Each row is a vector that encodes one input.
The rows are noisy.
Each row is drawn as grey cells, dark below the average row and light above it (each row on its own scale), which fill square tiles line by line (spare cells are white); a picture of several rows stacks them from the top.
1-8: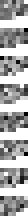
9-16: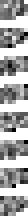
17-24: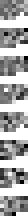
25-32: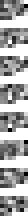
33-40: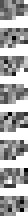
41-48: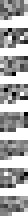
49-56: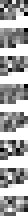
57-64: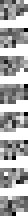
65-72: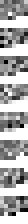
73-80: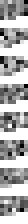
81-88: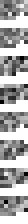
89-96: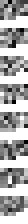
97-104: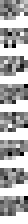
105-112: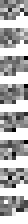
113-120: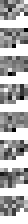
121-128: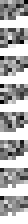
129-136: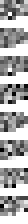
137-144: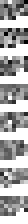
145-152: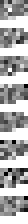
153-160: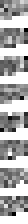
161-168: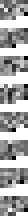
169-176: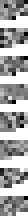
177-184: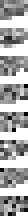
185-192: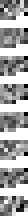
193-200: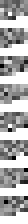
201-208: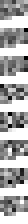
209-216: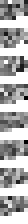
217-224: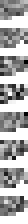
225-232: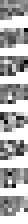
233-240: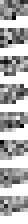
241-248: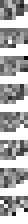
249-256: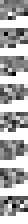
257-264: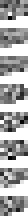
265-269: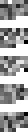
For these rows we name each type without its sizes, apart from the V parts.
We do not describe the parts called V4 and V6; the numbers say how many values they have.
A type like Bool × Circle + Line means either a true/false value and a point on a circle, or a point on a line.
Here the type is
(Bool × Bool × Bool × Bool + Unit) × Line × (Line + V4) × V6.
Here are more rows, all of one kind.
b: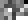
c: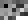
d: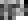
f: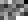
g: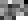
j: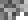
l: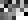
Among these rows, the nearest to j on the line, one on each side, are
b and d.
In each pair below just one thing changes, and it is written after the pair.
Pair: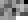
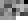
one of the four true/false values
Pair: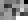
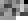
one of the four true/false values
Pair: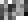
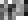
the place on the line
